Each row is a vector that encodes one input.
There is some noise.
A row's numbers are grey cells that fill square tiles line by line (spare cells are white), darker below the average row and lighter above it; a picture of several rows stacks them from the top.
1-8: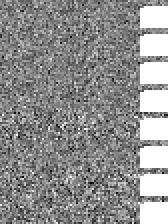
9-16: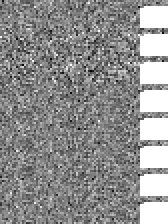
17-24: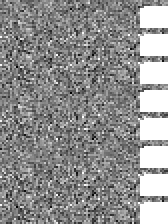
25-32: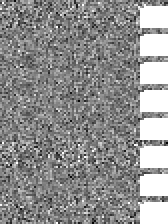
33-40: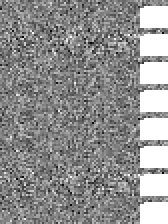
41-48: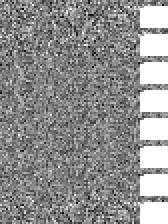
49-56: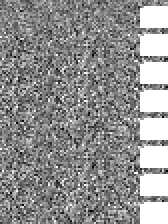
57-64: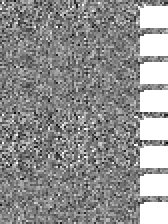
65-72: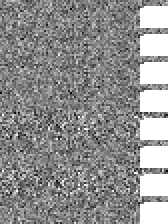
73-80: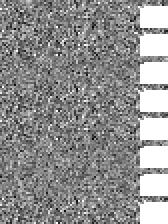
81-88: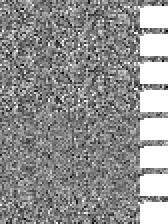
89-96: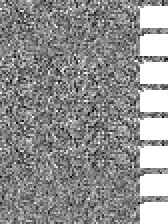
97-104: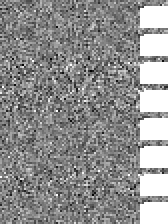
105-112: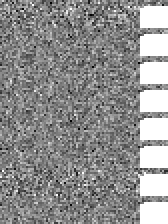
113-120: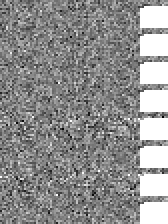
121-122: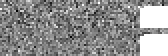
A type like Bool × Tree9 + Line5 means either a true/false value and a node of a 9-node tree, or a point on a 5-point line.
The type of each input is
Circle10 × Circle10 + Line8.
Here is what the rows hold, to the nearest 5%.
About 55% of them hold a point on each of two 10-point circles. The rest hold a point on an 8-point line.
